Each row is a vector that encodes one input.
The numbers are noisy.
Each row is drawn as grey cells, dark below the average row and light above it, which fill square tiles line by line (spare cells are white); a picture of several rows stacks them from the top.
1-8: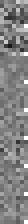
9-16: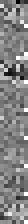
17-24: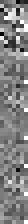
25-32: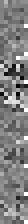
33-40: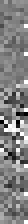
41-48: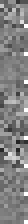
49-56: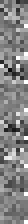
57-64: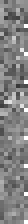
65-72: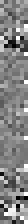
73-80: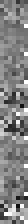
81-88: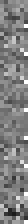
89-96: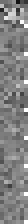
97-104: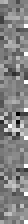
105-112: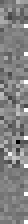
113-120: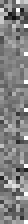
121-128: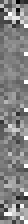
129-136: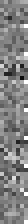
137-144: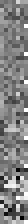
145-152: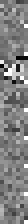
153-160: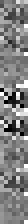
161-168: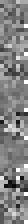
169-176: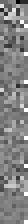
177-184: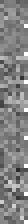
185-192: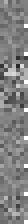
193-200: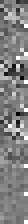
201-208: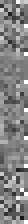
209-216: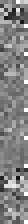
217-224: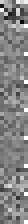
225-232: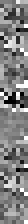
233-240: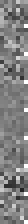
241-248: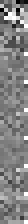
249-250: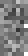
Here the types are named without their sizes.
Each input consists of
a point on a line, together with either a fixed value, or four true/false values.
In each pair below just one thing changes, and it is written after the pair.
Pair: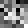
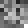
one of the four true/false values
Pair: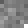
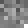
one of the four true/false values
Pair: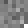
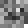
one of the four true/false values
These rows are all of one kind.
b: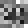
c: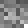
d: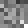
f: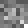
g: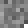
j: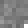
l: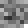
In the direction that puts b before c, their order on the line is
l, b, j, c, f, d, g.
